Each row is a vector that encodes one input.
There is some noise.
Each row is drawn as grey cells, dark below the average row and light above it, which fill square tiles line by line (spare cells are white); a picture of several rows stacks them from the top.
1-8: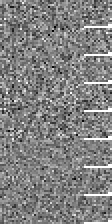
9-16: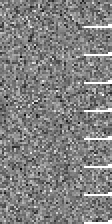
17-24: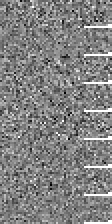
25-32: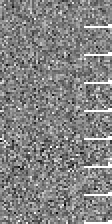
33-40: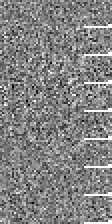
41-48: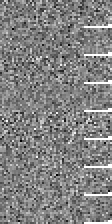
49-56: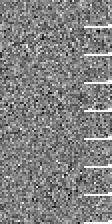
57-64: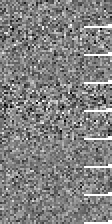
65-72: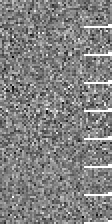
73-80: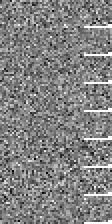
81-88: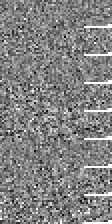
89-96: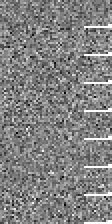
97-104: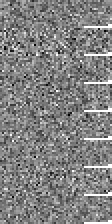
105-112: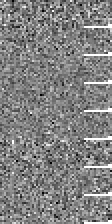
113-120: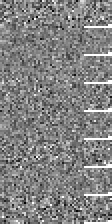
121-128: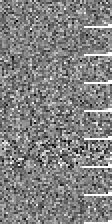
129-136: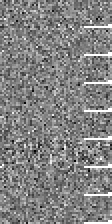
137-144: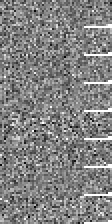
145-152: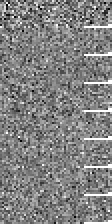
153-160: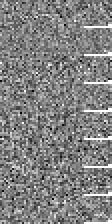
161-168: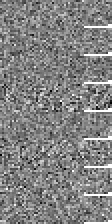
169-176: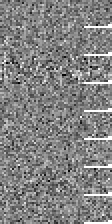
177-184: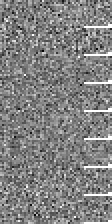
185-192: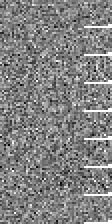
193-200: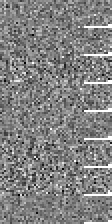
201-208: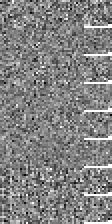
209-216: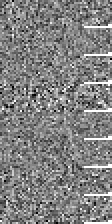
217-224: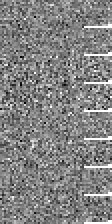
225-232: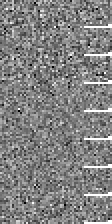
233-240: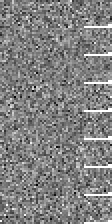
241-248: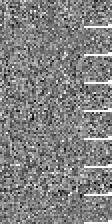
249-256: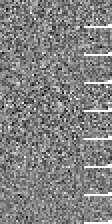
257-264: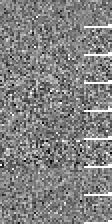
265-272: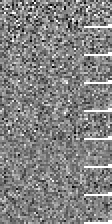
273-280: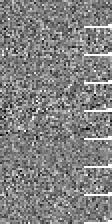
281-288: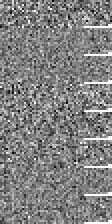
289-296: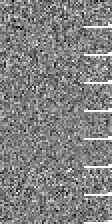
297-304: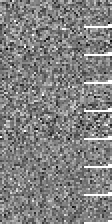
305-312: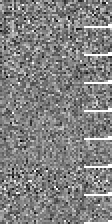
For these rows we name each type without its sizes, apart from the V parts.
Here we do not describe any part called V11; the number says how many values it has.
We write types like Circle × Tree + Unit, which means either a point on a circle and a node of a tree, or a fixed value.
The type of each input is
List(Line) × V11.
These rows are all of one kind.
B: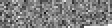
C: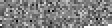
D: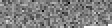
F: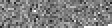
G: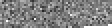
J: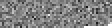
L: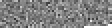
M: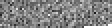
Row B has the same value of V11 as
C and J.
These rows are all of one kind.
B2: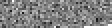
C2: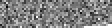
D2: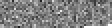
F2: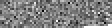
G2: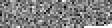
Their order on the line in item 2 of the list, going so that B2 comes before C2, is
D2, F2, G2, B2, C2.
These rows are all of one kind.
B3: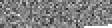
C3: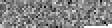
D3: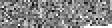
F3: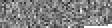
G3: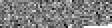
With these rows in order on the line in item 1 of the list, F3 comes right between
B3 and G3.
